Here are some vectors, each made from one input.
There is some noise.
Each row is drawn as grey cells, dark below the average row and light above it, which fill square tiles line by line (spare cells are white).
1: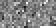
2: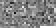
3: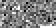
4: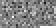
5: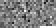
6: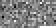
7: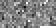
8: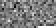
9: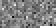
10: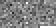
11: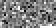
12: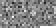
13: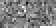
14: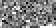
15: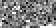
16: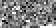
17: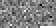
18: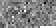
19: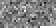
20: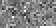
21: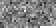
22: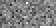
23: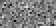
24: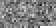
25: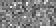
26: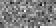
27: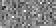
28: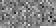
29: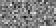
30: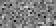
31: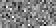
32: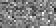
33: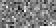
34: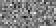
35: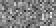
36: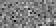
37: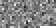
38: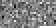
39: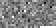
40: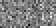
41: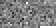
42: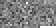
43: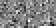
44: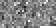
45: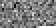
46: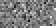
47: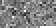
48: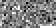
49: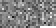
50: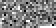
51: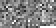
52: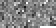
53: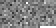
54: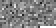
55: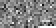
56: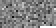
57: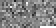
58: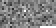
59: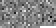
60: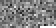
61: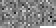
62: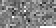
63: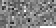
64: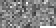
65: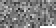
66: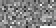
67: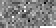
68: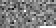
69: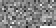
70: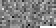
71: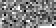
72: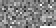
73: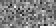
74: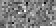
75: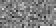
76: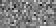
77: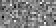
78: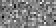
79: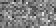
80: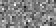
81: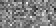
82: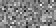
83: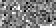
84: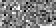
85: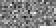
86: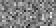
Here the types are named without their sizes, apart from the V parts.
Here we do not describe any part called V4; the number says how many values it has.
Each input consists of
a value of V4, together with a list of points on a line.
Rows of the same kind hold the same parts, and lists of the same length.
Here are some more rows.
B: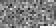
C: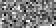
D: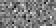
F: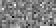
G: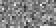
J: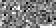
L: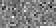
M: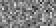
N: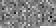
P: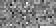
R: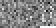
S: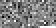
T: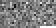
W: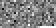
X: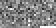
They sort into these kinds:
B, D, F, L, M, P, R, T
C, J
G, N, S, W, X

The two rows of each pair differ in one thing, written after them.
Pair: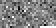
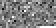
the value of V4
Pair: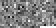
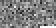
the place on the line in item 1 of the list
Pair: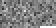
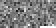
the value of V4
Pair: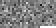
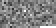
the place on the line in item 2 of the list
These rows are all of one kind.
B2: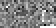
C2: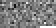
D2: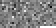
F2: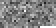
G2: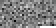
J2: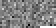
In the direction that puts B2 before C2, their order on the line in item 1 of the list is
B2, J2, G2, F2, D2, C2.
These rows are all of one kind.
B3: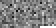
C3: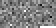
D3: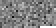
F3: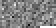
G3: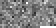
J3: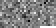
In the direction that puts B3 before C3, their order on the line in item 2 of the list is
B3, D3, G3, F3, C3, J3.
